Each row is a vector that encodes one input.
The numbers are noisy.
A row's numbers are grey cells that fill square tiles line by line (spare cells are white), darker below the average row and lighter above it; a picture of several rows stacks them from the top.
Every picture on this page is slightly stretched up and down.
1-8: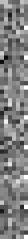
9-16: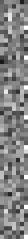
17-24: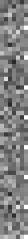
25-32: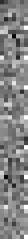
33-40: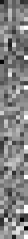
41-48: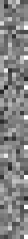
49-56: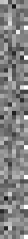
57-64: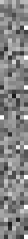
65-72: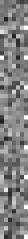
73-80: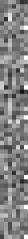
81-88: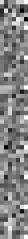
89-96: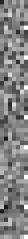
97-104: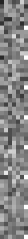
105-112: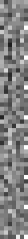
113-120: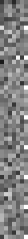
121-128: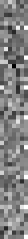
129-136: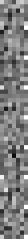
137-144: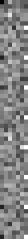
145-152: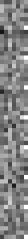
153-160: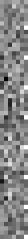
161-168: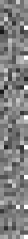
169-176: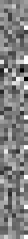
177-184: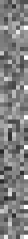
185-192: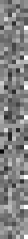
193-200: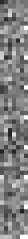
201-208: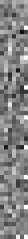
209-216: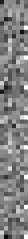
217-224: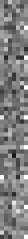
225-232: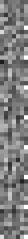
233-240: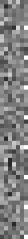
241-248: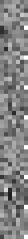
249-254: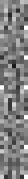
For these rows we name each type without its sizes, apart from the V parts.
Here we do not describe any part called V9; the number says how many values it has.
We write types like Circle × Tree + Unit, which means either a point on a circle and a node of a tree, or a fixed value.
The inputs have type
List(Bool × V9 + Line).
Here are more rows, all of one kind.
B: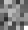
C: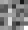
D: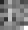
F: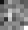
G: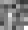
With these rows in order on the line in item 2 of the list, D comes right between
C and F.
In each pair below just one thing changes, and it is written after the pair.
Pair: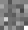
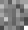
the value of V9 in item 1 of the list
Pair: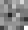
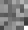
the value of V9 in item 1 of the list
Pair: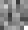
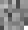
the true/false value in item 2 of the list
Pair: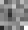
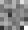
the true/false value in item 2 of the list
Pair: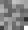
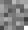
the value of V9 in item 1 of the list
